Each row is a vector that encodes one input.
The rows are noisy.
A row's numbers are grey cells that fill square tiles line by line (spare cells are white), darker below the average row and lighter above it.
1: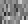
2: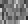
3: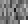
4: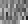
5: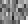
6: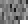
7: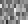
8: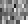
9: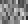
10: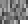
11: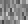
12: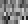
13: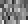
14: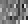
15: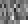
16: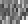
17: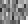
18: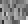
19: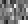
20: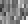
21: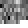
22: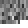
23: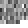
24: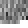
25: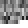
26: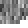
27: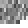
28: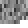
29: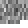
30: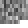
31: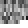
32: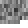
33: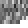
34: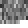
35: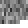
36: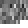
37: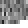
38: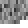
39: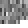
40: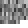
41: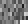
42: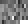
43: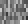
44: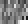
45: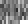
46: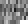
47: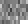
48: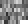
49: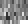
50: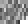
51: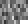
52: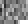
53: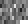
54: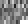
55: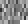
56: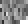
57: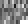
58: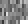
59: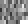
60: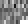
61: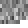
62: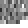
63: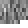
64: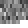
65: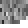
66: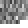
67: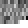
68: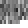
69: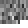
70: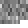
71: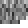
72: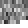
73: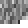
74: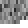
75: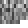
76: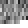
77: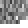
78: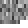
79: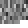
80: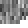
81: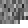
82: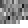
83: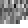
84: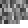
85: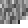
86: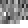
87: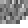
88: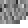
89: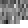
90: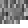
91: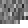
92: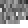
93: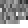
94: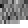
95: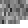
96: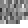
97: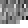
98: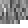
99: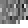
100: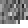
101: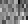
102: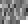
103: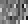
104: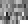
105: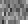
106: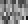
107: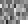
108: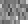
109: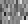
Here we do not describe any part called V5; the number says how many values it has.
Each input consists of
a point on a 10-point circle, together with either a point on a 10-point line, or a value of V5.
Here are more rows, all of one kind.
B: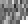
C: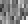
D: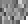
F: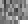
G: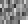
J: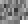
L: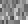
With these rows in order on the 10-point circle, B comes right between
C and G.
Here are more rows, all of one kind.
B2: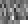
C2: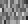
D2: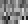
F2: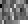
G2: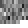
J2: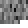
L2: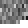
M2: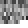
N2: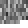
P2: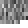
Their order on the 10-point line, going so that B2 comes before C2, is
F2, B2, J2, P2, L2, N2, C2, G2, D2, M2.
